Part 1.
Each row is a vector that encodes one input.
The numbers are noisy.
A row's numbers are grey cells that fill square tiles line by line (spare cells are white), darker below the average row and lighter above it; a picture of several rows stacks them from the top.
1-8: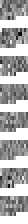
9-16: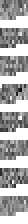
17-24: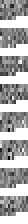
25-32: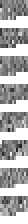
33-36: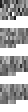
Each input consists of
a point on a 7-point line.
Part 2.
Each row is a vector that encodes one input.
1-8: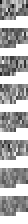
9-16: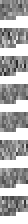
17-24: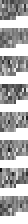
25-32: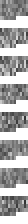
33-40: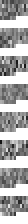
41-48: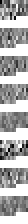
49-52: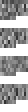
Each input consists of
a point on a 7-point line.
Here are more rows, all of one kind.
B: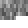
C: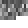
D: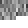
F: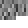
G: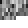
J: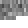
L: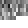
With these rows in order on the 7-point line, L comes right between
D and J.
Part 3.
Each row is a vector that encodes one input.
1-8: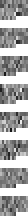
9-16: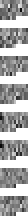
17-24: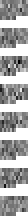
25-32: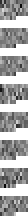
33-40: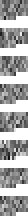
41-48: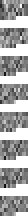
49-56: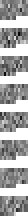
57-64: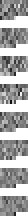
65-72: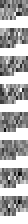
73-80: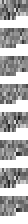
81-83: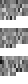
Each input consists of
a point on a 9-point line.
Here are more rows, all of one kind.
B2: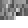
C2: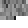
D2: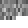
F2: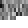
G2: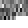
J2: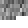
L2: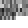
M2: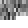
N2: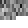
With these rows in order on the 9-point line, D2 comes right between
J2 and N2.
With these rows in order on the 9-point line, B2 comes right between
F2 and N2.
